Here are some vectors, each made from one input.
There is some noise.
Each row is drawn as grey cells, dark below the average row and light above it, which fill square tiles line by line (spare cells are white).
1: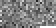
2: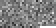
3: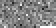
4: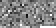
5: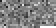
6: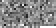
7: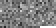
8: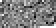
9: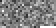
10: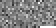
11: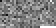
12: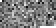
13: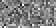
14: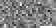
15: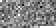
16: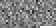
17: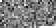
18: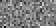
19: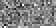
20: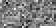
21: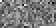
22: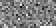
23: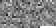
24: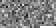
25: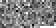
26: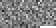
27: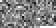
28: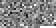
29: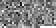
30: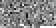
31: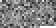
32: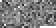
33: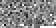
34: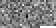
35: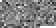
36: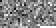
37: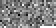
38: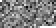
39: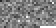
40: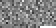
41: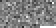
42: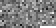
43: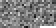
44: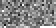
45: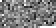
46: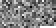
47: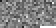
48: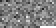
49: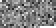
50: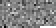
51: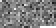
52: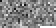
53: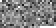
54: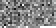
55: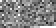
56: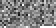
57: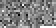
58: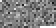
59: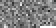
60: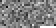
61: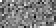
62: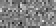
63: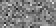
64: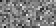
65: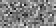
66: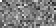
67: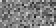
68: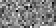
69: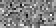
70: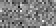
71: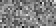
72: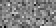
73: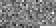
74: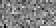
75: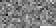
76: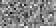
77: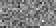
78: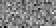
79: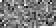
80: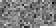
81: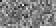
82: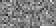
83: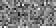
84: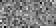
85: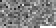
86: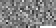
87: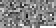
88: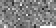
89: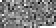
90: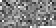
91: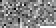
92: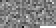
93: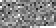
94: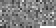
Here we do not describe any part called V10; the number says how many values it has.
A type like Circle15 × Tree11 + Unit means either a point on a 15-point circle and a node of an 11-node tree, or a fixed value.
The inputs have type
Bool × V10 + Line8.
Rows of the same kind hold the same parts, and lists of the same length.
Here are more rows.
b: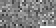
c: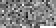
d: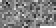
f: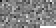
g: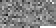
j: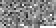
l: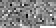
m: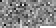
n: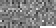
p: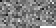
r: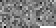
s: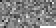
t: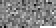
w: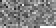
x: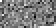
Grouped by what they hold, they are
b, f, g, n, p, r, s, t
c, d, j, l, m, w, x

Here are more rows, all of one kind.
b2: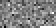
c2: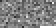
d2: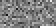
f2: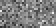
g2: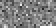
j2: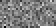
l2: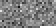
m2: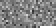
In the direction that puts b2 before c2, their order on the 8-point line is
b2, c2, d2, j2, l2, f2, m2, g2.
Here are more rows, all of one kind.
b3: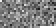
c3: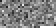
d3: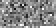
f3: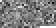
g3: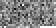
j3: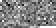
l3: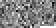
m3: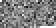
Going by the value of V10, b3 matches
c3 and f3.
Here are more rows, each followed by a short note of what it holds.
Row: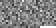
a point on an 8-point line
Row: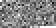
a true/false value and a value of V10
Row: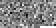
a true/false value and a value of V10
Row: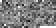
a true/false value and a value of V10
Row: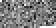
a true/false value and a value of V10
